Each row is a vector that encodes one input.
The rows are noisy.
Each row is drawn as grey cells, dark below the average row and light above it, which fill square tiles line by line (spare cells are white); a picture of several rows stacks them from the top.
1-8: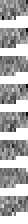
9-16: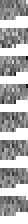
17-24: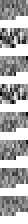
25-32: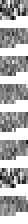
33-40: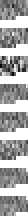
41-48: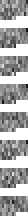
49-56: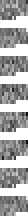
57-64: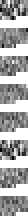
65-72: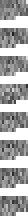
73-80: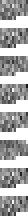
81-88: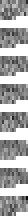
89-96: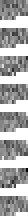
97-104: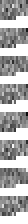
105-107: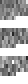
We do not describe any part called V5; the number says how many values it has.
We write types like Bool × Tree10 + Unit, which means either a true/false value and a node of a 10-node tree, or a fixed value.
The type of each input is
List2(Bool × Line4 × V5).
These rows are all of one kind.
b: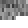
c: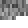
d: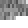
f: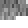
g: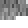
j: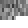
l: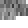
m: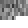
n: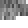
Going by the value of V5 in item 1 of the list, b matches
c and n.
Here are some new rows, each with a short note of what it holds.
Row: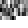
the empty list
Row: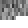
a list of one item
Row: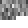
a list of two items
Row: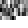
the empty list
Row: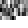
the empty list
